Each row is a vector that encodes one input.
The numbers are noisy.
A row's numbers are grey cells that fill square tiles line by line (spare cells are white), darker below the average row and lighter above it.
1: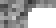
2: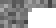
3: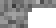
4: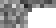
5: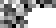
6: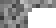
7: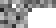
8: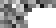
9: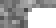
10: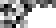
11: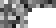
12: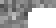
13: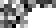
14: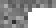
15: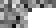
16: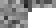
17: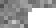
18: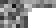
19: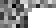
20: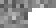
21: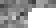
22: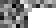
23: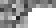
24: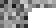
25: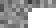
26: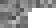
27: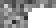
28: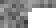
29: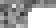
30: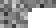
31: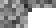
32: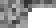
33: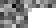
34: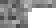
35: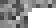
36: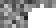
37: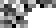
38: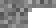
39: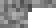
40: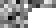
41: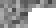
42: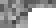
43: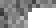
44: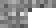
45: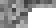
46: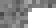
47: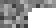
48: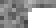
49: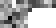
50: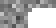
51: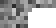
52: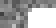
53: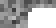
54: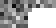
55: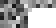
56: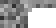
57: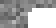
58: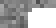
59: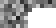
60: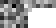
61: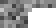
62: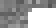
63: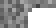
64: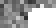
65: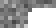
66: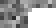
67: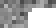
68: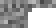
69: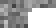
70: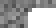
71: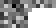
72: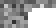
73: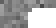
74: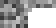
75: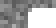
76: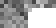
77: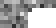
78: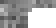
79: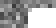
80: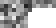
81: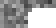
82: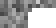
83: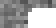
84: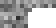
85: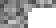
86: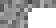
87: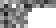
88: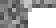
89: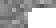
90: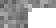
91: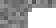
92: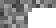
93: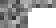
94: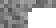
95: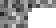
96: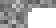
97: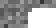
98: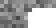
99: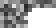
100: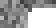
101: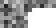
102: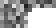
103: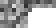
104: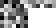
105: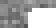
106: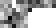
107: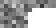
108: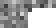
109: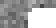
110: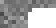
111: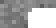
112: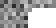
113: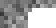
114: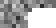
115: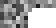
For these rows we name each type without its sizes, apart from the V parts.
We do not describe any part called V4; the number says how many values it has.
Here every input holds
a list of items, each a true/false value and a value of V4.
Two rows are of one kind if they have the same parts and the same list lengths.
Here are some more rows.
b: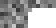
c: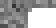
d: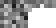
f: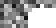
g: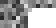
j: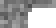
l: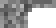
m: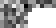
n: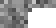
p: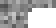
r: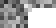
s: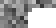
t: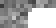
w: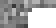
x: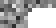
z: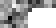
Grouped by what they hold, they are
b, c, g, j, l, m, n, s, w
d, f, p, r, t, x
z

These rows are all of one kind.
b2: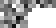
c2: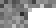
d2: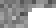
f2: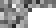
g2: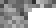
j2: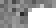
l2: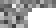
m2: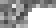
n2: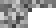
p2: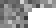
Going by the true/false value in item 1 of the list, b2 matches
f2, l2, n2 and p2.
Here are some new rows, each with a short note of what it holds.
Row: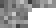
a list of one item
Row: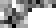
the empty list
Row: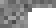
a list of two items
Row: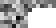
a list of one item
